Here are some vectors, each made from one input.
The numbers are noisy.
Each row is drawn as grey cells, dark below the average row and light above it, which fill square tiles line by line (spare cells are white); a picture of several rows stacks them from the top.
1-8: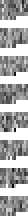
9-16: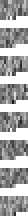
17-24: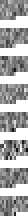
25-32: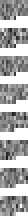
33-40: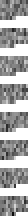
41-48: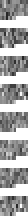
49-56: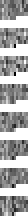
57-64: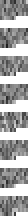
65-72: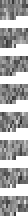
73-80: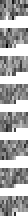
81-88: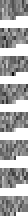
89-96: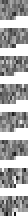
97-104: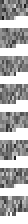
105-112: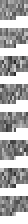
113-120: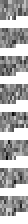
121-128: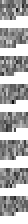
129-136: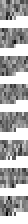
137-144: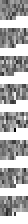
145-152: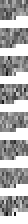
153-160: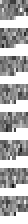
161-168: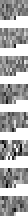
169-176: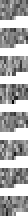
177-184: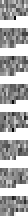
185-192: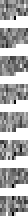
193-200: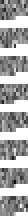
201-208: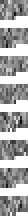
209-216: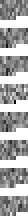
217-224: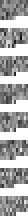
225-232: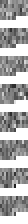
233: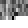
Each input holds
either a point on a 10-point circle and a true/false value, or a point on a 15-point circle.
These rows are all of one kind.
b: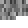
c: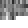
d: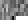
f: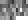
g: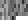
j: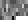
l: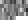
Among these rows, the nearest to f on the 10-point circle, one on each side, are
c and l.
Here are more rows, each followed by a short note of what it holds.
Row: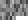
a point on a 15-point circle
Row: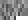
a point on a 15-point circle
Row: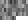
a point on a 10-point circle and a true/false value
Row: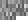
a point on a 15-point circle
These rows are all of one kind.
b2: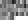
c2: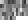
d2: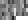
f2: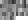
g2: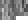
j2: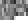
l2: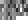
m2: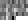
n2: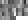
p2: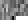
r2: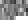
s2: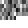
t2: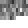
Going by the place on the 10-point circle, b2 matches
c2, f2, j2 and r2.
